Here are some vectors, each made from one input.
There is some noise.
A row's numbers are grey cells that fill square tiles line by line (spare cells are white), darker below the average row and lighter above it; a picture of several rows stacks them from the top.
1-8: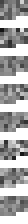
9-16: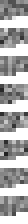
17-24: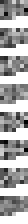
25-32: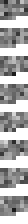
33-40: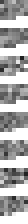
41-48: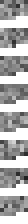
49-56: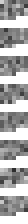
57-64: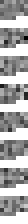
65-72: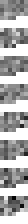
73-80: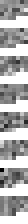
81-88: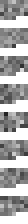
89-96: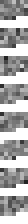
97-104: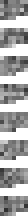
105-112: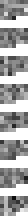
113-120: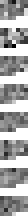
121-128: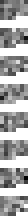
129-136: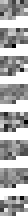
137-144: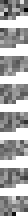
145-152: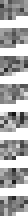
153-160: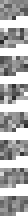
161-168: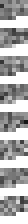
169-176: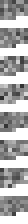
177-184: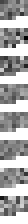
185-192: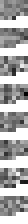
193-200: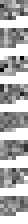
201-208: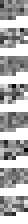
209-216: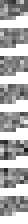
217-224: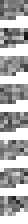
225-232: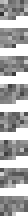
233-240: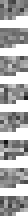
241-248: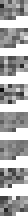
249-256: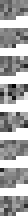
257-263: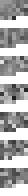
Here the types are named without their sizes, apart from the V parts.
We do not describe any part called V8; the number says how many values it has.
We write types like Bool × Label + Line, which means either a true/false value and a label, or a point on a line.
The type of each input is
Bool × (Line + V8).
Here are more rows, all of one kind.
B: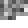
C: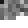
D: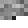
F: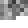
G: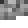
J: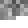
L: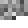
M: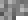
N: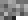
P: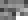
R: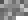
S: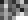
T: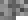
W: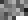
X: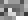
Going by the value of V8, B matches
F, G, J and X.
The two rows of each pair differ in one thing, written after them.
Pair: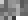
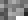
the true/false value
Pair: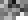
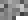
the true/false value
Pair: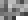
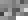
the value of V8
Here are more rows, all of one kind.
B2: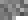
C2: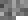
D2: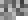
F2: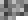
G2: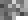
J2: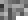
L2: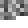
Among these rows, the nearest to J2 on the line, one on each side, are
B2 and C2.
